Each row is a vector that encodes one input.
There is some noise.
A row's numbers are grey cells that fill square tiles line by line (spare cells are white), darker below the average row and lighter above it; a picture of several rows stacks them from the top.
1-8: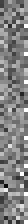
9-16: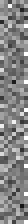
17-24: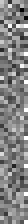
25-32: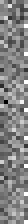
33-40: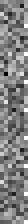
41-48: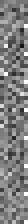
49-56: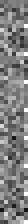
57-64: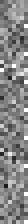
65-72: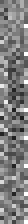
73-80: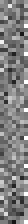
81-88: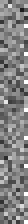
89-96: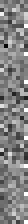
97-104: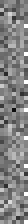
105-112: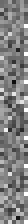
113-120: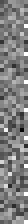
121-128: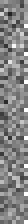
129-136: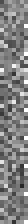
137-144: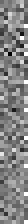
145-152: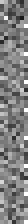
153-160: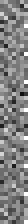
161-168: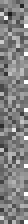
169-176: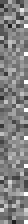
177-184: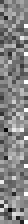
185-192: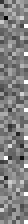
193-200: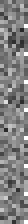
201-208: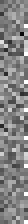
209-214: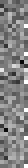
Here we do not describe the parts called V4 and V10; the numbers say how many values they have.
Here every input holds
either a point on a 5-point line, a true/false value and a value of V4, or a value of V10.
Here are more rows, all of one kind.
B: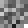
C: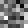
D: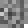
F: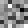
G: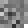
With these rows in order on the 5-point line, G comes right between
B and D.
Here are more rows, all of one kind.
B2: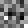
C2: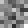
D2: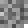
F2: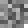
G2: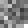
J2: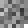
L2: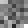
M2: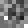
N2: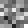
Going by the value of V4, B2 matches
C2 and F2.
